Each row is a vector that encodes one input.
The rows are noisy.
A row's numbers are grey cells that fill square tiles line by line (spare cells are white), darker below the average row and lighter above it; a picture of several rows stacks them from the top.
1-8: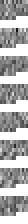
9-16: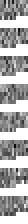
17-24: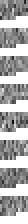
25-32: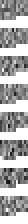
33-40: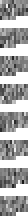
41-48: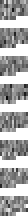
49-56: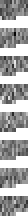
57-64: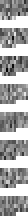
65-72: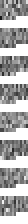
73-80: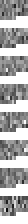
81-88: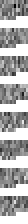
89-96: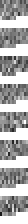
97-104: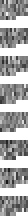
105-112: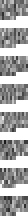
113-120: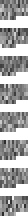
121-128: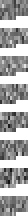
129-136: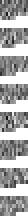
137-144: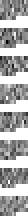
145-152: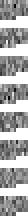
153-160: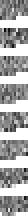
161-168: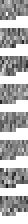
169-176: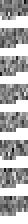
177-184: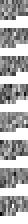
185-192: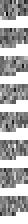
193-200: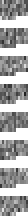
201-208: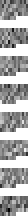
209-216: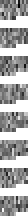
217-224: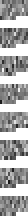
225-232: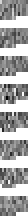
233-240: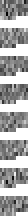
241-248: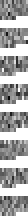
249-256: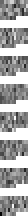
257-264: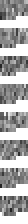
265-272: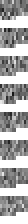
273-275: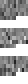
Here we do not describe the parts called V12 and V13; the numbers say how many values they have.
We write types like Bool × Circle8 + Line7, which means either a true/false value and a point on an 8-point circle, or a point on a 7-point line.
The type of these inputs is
(Bool × Circle5 + V13) × V12.
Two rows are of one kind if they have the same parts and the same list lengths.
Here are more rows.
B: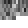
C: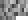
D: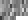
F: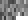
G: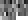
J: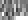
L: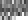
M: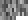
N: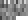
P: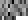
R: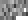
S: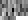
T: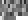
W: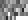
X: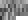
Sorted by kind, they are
B, G, J, L, M, S, T
C, D, F, N, P, R, W, X

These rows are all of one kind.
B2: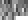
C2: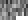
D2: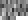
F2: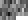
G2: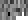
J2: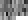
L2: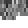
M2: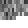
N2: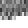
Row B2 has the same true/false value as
D2 and N2.
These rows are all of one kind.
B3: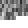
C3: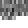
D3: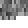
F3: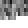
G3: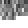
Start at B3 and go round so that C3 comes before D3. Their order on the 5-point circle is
B3, F3, G3, C3, D3.
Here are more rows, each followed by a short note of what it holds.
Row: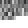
a point on a 5-point circle, a true/false value and a value of V12
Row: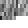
a value of V12 and a value of V13
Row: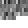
a point on a 5-point circle, a true/false value and a value of V12
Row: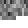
a point on a 5-point circle, a true/false value and a value of V12
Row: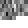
a point on a 5-point circle, a true/false value and a value of V12
